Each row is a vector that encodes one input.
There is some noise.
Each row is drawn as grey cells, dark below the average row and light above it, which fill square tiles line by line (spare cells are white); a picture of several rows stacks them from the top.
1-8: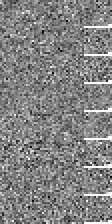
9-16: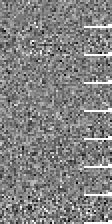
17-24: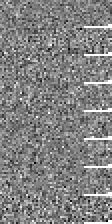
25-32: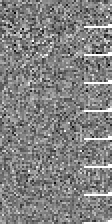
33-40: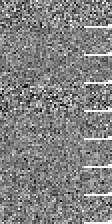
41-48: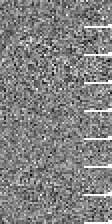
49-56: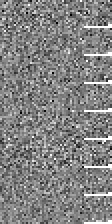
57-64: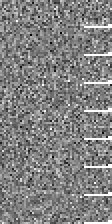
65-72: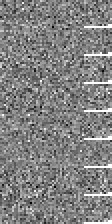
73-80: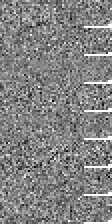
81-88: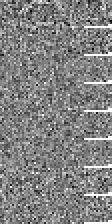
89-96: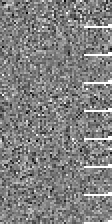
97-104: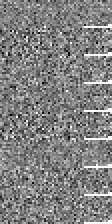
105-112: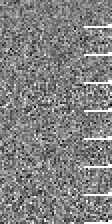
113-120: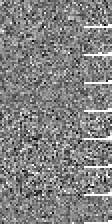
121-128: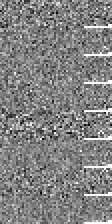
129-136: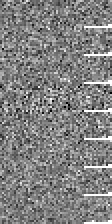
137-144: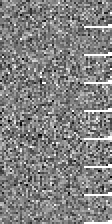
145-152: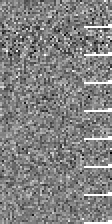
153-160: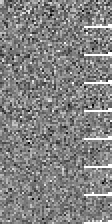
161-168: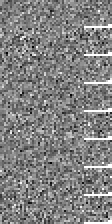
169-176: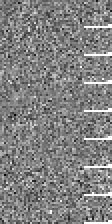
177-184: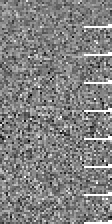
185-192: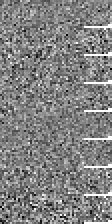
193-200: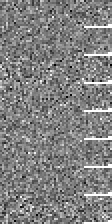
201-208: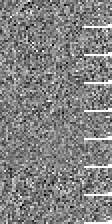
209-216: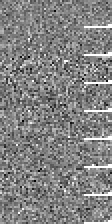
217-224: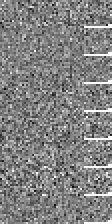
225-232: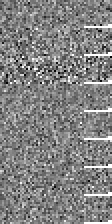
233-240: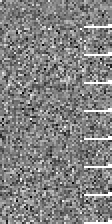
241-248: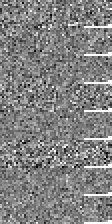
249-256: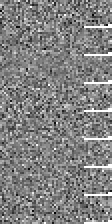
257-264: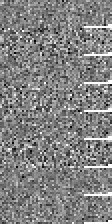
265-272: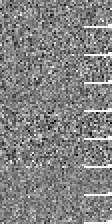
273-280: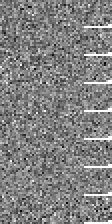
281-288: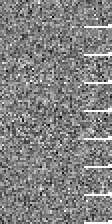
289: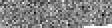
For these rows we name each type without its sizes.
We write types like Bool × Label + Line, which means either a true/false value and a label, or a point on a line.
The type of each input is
(Bool × Bool × Bool × Bool × Tree + Unit) × Tree + (Circle + Unit) × Line.
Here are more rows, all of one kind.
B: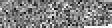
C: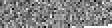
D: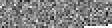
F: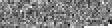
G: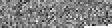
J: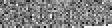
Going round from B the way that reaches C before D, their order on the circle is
B, F, C, J, G, D.
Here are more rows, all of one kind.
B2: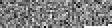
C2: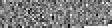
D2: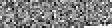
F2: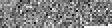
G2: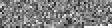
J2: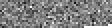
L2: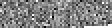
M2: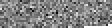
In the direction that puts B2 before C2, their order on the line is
J2, M2, G2, F2, B2, D2, L2, C2.
